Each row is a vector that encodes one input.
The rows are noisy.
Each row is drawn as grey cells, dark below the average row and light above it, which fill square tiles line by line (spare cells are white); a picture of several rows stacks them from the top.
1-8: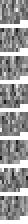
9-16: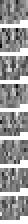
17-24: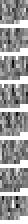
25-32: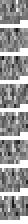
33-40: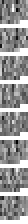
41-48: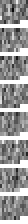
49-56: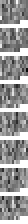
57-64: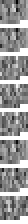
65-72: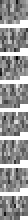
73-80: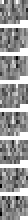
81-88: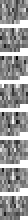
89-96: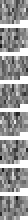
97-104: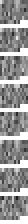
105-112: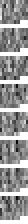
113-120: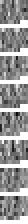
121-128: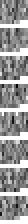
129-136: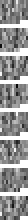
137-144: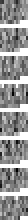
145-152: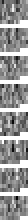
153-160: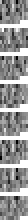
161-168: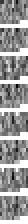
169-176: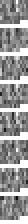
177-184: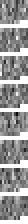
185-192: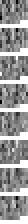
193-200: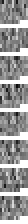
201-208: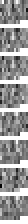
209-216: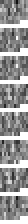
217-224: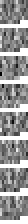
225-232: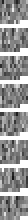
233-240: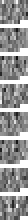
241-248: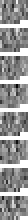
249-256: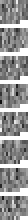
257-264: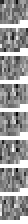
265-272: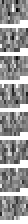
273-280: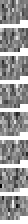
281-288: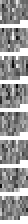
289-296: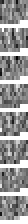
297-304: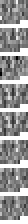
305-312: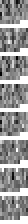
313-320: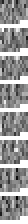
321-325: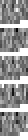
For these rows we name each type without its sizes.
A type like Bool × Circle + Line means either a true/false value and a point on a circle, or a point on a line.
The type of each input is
Bool × Circle × Label.
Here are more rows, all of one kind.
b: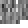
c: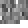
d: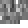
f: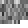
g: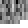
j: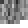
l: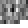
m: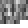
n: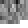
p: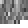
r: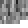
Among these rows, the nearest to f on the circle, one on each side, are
g and p.
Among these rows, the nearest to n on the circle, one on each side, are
b and m.
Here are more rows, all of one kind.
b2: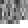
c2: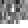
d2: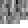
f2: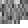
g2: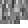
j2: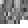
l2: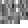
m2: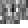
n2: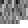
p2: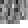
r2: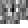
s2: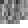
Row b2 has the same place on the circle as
l2, m2 and r2.
